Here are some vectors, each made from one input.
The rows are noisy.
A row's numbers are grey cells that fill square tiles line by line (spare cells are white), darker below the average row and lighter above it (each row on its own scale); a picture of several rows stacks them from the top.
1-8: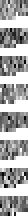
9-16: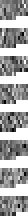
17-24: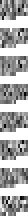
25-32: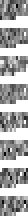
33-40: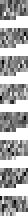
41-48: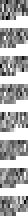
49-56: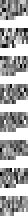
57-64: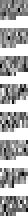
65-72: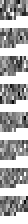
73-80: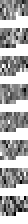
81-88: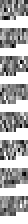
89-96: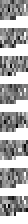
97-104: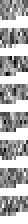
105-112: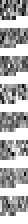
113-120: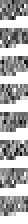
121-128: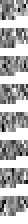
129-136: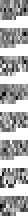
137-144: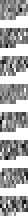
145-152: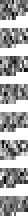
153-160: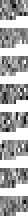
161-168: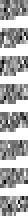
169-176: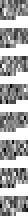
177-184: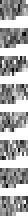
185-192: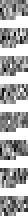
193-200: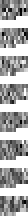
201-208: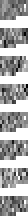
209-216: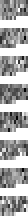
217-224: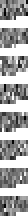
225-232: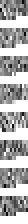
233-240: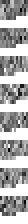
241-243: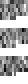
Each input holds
a node of each of two 8-node trees and a true/false value.
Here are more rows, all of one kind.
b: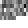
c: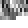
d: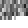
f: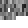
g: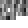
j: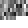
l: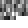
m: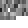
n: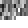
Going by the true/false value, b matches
c, d and j.
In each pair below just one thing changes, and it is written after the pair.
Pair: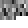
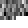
the node of one of the two trees
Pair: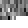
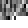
the node of one of the two trees
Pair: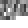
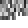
the true/false value
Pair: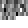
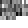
the node of one of the two trees
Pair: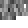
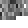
the true/false value
